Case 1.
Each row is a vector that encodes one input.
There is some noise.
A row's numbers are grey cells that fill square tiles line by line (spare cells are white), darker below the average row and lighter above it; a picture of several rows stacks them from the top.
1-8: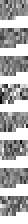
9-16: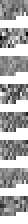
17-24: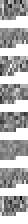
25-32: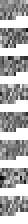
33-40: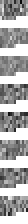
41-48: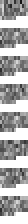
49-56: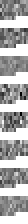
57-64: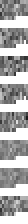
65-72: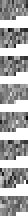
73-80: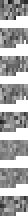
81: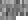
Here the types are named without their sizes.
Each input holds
a node of a tree.
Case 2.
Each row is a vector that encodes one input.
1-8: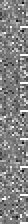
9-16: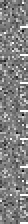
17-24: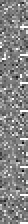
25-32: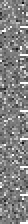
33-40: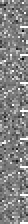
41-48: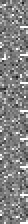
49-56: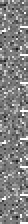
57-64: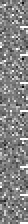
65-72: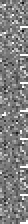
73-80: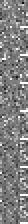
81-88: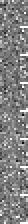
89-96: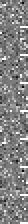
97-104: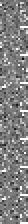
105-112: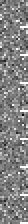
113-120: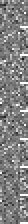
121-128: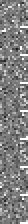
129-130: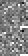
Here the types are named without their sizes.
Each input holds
three true/false values.
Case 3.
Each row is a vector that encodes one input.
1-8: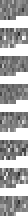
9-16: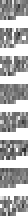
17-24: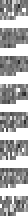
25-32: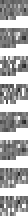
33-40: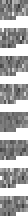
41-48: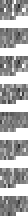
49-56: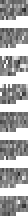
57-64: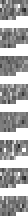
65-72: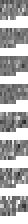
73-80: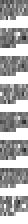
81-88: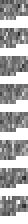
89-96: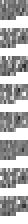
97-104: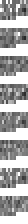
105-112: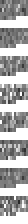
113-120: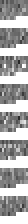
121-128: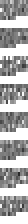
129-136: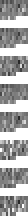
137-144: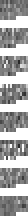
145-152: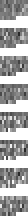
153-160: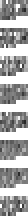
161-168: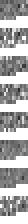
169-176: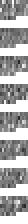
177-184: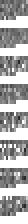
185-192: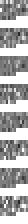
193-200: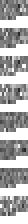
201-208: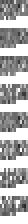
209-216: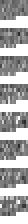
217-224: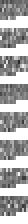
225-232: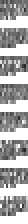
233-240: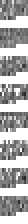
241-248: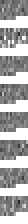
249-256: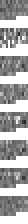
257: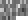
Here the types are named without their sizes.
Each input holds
either a fixed value, or three true/false values.
